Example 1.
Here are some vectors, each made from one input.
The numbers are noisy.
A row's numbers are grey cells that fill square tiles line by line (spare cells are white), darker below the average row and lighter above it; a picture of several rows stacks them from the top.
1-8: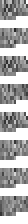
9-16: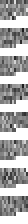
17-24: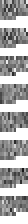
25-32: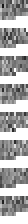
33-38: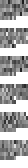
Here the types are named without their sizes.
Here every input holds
either a fixed value, or a node of a tree.
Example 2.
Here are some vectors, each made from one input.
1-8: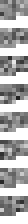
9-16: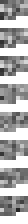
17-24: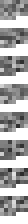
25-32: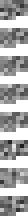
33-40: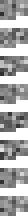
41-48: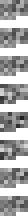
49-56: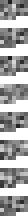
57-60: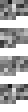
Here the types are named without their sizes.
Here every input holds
a point on a line.
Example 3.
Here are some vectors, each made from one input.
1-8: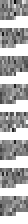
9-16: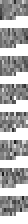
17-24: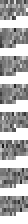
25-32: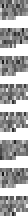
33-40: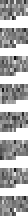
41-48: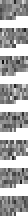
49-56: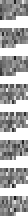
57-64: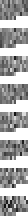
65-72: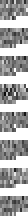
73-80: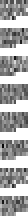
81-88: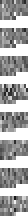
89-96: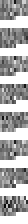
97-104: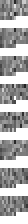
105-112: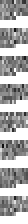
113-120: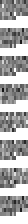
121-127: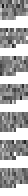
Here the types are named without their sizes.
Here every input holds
either a fixed value, or a node of a tree.
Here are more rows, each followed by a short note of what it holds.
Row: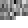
a node of a tree
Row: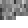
a node of a tree
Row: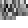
a fixed value
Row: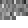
a node of a tree
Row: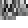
a fixed value
